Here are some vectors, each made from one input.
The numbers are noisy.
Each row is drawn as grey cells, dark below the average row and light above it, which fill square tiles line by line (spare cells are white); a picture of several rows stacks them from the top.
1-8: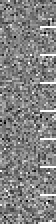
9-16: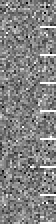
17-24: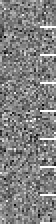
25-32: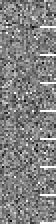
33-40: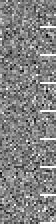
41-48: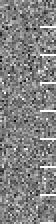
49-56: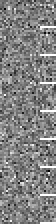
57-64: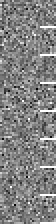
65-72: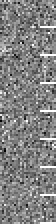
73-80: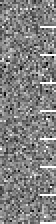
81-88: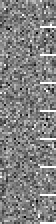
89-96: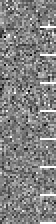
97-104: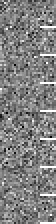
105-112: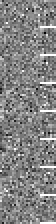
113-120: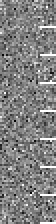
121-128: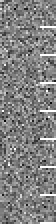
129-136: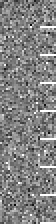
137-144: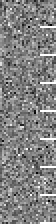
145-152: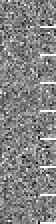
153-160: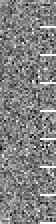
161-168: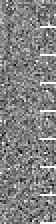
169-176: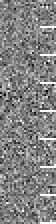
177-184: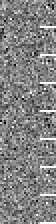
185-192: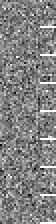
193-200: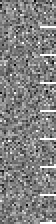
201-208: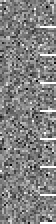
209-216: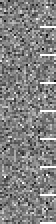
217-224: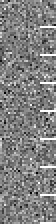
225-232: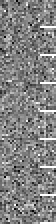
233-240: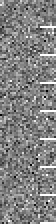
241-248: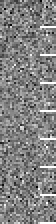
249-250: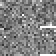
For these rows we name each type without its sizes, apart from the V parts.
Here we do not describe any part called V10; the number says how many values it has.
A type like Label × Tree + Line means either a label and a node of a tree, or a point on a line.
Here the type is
(Circle × V10 + Unit) × Label × Label × Label × (Label × Label + Unit) × Line × Line.
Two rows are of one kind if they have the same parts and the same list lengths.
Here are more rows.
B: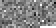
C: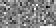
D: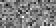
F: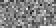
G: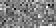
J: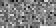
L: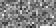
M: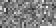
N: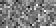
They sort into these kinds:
B, G, M
C, D, N
F, J
L

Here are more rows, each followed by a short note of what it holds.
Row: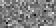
a point on a circle, three labels, a point on each of two lines and a value of V10
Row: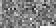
three labels and a point on each of two lines
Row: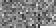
a point on a circle, three labels, a point on each of two lines and a value of V10
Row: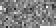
three labels and a point on each of two lines
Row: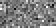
three labels and a point on each of two lines
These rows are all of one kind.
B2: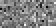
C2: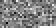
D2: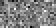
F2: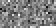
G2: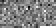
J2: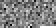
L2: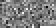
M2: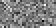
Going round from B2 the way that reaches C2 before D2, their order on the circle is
B2, G2, J2, M2, L2, C2, D2, F2.
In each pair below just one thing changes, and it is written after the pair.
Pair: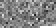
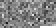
the place on one of the two lines
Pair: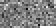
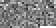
the value of V10
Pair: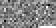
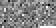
the place on the circle
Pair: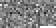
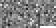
the value of V10
